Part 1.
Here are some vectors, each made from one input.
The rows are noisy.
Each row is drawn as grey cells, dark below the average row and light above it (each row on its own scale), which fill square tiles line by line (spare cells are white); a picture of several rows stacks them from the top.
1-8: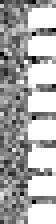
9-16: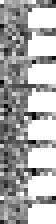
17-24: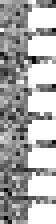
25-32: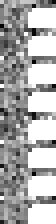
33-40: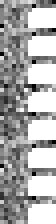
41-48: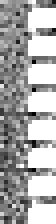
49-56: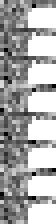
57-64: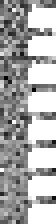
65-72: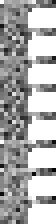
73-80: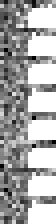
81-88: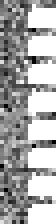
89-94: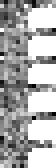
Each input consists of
either a point on an 8-point circle, or a fixed value.
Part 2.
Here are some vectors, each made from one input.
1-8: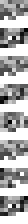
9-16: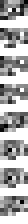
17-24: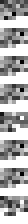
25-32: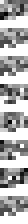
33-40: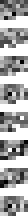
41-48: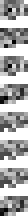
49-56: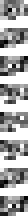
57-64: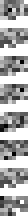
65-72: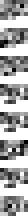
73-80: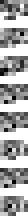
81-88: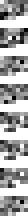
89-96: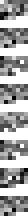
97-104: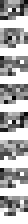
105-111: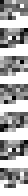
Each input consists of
three true/false values.
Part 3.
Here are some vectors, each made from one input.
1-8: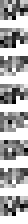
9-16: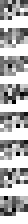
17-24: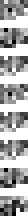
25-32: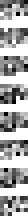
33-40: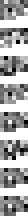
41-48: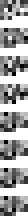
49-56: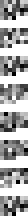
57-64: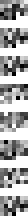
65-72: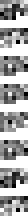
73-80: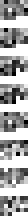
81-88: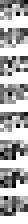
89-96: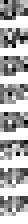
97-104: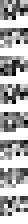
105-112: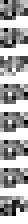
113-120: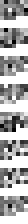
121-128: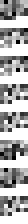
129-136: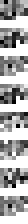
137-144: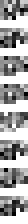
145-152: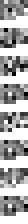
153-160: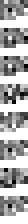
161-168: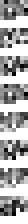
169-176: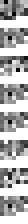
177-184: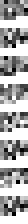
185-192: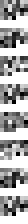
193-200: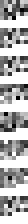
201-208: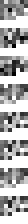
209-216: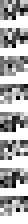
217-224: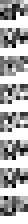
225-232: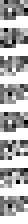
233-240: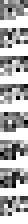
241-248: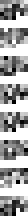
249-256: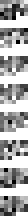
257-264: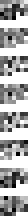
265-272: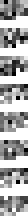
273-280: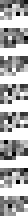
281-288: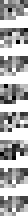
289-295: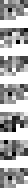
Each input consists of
three true/false values.
